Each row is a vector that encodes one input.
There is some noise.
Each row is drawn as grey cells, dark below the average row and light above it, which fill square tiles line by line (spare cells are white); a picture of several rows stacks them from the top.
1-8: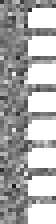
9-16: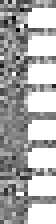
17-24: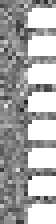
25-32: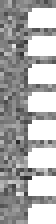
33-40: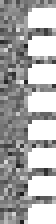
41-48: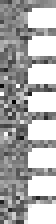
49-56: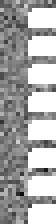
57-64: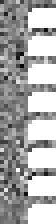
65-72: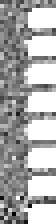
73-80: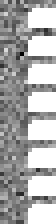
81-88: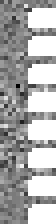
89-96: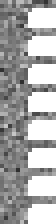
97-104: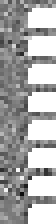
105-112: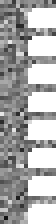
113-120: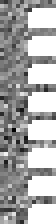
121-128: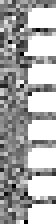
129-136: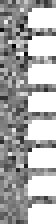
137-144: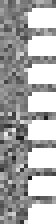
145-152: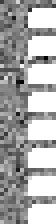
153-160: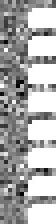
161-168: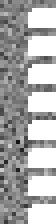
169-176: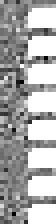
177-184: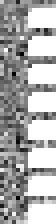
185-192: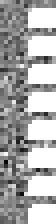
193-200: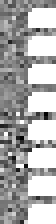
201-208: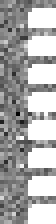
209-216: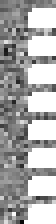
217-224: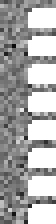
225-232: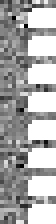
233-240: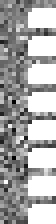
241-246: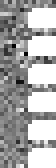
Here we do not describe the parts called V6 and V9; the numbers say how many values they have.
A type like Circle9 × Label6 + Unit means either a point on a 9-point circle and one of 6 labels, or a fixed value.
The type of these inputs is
(Bool × List2(Line5) + V9) × V6.
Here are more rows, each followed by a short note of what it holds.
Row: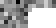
a true/false value and a value of V6, together with the empty list
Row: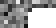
a true/false value and a value of V6, together with a list of two items
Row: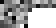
a true/false value and a value of V6, together with a list of two items
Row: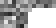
a true/false value and a value of V6, together with a list of one item
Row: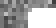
a value of V6 and a value of V9
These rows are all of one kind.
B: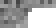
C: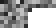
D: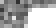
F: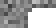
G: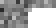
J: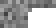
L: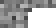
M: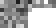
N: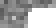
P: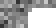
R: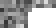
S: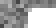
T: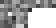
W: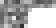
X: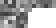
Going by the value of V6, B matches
C, D, N and W.
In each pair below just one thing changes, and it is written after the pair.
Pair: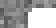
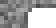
the true/false value
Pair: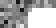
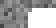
the place on the 5-point line in item 2 of the list
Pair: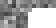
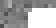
the value of V6
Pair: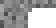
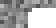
the value of V6
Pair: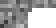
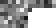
the value of V6
